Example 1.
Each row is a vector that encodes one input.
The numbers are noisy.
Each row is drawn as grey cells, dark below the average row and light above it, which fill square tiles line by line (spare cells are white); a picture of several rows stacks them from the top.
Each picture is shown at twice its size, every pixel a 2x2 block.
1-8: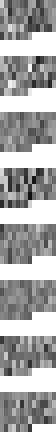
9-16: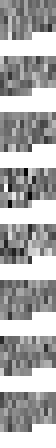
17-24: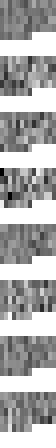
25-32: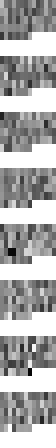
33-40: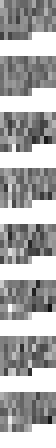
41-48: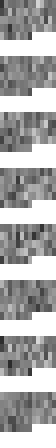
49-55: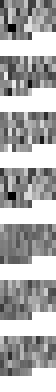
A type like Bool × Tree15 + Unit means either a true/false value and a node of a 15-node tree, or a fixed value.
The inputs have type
Tree10.
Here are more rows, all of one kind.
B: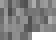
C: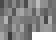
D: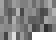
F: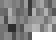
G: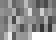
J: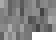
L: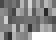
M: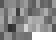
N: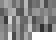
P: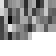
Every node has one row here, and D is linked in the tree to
J.
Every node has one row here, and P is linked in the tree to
F.
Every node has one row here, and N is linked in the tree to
G and J.
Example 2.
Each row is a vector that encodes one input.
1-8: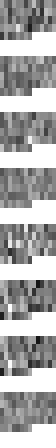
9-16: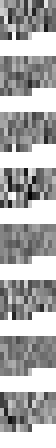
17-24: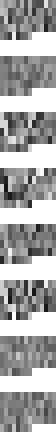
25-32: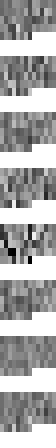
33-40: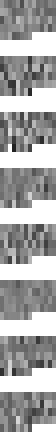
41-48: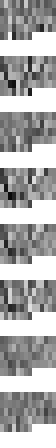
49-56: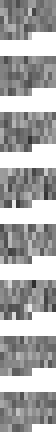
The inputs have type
Tree8.
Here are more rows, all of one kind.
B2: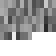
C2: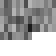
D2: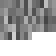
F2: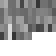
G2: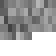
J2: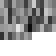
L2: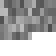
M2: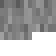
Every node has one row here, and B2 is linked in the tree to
D2.
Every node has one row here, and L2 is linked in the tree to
F2 and M2.
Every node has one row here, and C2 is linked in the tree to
G2.
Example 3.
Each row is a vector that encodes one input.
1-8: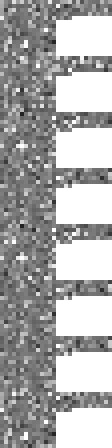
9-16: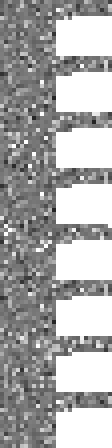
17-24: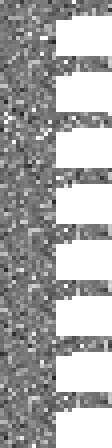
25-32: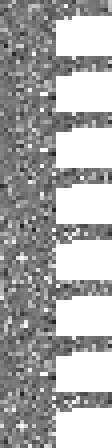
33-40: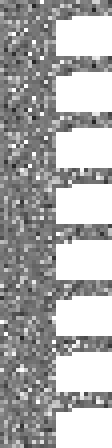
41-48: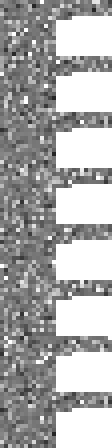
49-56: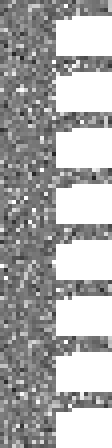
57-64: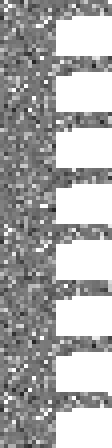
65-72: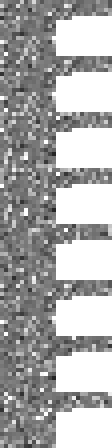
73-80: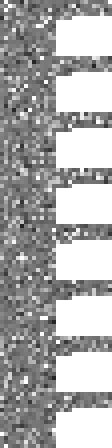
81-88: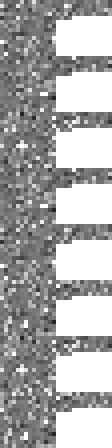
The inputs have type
Label10.
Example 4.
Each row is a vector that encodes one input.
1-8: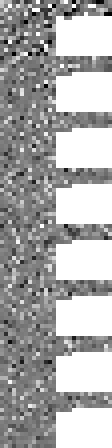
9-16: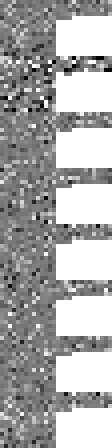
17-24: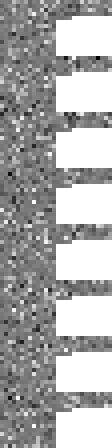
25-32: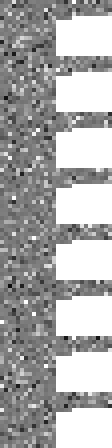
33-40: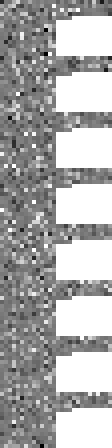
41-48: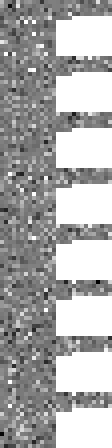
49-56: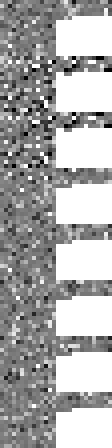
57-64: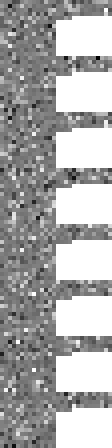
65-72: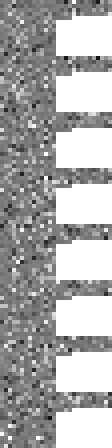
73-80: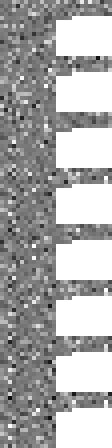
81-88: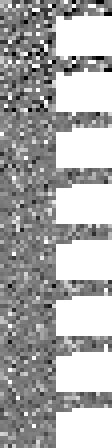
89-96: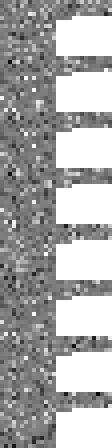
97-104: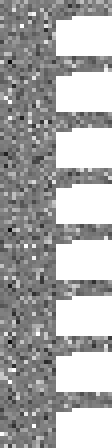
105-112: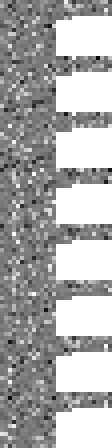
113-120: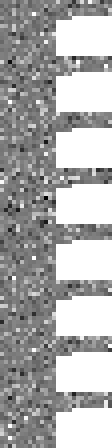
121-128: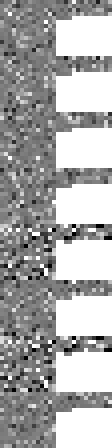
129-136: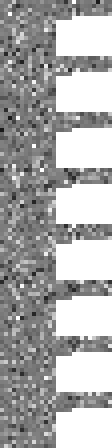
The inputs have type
Tree8 + Unit.
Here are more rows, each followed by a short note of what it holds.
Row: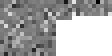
a node of an 8-node tree
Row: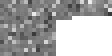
a node of an 8-node tree
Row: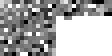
a fixed value
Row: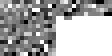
a fixed value
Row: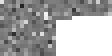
a node of an 8-node tree
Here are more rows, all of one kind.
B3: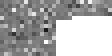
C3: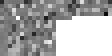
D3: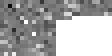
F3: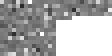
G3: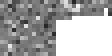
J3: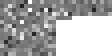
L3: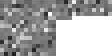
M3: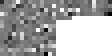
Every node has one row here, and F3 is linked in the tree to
B3, D3 and J3.
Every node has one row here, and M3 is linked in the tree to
J3.
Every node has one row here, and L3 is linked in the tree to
J3.
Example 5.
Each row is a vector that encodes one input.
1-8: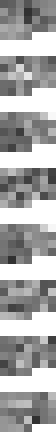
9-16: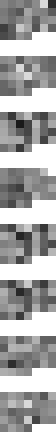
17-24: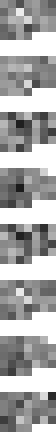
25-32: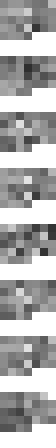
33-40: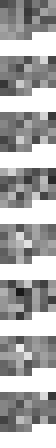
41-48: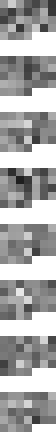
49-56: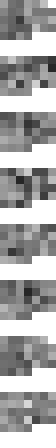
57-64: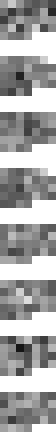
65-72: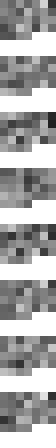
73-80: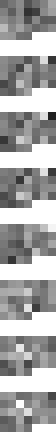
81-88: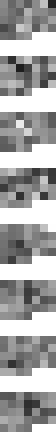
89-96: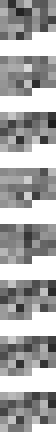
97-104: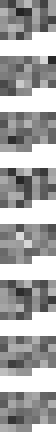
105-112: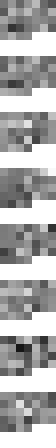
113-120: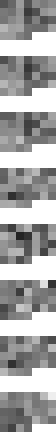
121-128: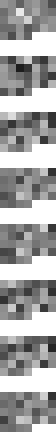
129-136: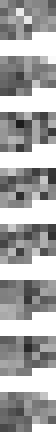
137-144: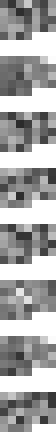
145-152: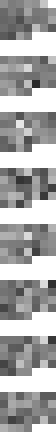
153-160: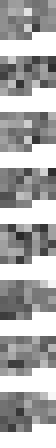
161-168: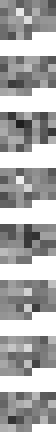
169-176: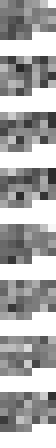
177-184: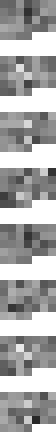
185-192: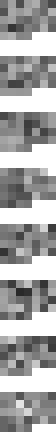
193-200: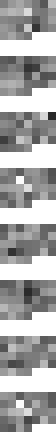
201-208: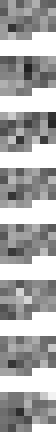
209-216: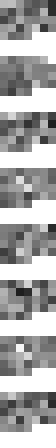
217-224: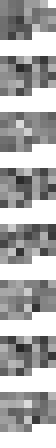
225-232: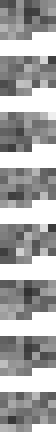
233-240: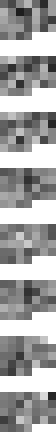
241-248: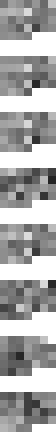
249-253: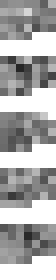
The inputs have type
Label8.
